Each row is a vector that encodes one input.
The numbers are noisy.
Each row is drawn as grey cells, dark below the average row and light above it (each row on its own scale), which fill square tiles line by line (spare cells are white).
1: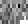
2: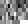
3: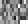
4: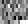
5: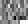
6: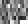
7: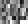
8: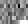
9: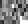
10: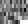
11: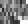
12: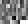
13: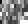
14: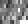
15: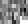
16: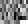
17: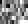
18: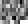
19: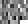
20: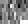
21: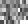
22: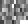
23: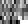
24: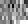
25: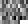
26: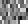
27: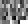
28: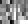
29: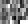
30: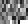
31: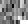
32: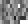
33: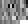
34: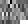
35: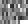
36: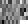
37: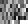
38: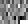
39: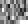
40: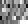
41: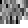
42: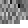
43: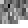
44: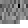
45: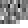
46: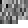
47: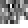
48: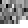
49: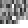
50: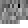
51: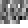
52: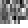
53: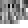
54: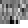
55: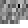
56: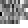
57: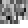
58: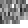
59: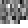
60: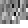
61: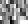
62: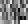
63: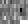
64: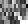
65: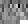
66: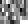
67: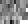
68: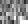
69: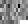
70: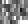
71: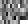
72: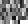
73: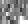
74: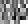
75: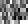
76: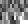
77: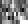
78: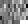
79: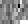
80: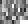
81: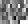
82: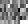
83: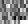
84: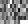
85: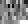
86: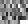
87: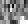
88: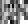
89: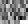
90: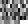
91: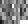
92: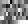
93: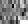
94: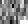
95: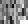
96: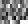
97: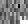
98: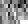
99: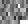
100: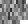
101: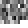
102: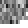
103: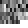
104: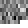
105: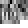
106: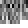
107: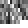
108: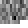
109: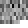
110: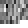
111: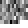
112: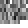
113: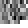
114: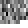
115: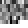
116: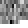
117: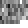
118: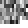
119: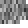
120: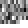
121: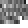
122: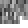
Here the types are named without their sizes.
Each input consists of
a point on a line, together with either a point on a circle and a true/false value, or a fixed value.
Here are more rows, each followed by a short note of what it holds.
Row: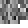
a point on a line
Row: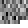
a point on a line
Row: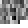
a point on a line
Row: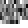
a point on a circle, a point on a line and a true/false value
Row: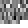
a point on a line
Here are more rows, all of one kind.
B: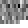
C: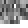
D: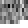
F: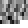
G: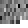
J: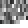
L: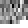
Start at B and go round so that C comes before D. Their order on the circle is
B, J, G, F, C, D, L.
